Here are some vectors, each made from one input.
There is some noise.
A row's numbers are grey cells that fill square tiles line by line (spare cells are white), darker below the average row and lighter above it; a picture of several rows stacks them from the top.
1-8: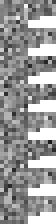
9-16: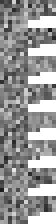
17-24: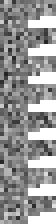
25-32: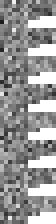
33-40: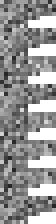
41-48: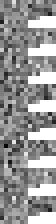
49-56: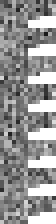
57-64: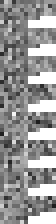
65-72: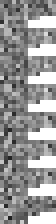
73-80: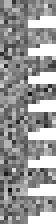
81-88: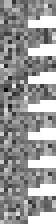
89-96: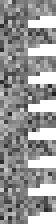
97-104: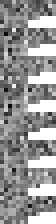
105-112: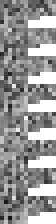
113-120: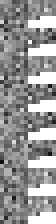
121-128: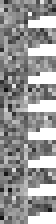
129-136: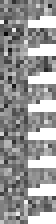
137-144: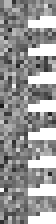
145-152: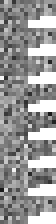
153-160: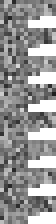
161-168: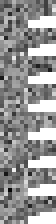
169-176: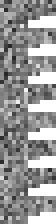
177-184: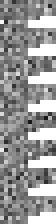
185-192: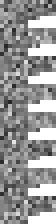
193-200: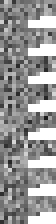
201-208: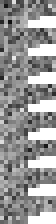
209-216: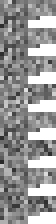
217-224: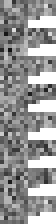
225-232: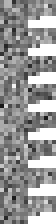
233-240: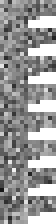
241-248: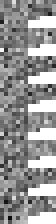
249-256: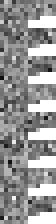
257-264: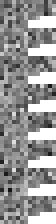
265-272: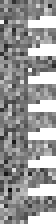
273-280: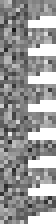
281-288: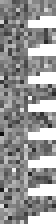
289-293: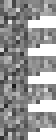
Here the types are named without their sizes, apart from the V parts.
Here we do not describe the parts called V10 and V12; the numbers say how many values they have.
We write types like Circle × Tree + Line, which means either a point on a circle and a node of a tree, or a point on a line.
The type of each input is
Label × V12 + Line × Line + V10.
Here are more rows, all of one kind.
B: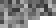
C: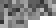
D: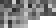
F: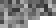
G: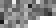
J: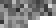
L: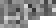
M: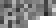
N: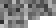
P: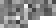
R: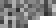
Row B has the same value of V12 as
D, F and L.
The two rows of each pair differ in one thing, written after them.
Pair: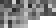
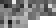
the value of V12
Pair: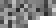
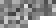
the label
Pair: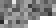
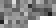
the value of V12
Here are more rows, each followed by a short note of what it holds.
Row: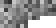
a point on each of two lines
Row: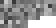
a value of V10
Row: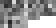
a label and a value of V12
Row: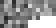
a value of V10
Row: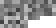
a label and a value of V12
